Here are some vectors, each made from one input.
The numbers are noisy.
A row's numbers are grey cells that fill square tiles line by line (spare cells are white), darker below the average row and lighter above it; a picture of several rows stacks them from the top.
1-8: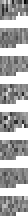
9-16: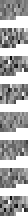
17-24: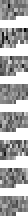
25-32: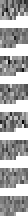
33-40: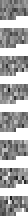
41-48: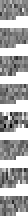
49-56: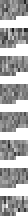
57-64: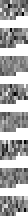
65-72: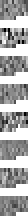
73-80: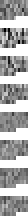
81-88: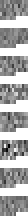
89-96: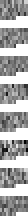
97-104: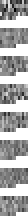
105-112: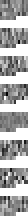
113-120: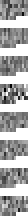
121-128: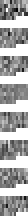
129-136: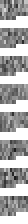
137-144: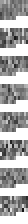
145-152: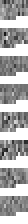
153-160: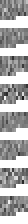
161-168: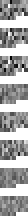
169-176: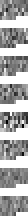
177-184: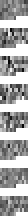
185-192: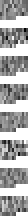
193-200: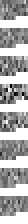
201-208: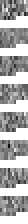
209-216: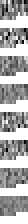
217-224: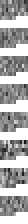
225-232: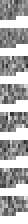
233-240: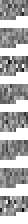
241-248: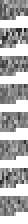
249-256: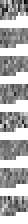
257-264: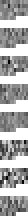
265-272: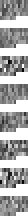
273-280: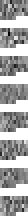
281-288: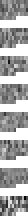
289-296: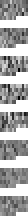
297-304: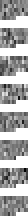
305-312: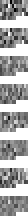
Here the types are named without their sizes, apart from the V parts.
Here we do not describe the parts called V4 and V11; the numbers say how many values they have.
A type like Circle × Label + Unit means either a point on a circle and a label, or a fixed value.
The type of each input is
List(Line) × V4 × V11.
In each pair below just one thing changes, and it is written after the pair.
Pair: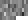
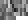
the place on the line in item 1 of the list
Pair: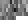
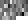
the value of V4
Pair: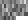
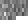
the place on the line in item 1 of the list
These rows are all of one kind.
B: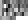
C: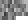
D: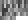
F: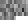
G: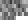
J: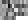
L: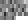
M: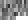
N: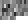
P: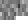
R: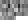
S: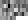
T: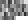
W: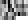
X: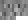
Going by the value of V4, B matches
G, J, P and R.
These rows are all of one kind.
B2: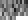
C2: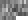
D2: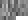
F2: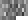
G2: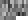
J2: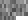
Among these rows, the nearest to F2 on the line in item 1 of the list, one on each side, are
D2 and J2.
